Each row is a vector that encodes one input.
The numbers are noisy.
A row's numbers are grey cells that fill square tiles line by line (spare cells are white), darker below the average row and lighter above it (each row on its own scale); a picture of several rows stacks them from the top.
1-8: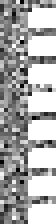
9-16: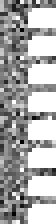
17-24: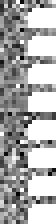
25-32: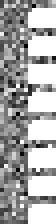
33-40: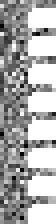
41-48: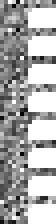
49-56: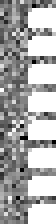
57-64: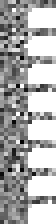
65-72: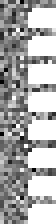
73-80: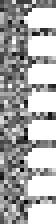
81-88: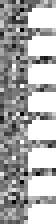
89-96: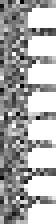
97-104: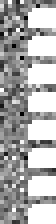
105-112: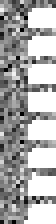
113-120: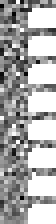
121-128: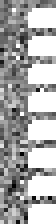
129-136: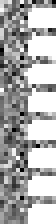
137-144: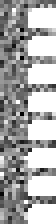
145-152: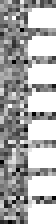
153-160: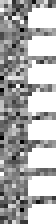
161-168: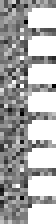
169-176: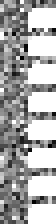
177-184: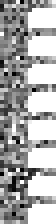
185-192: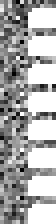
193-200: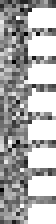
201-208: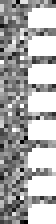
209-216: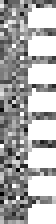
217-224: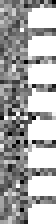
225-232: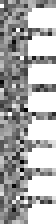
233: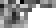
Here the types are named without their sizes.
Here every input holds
either a fixed value, or four labels, or three true/false values.
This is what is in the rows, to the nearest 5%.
About 5% of them hold a fixed value. About 65% of them hold four labels. The rest hold three true/false values.
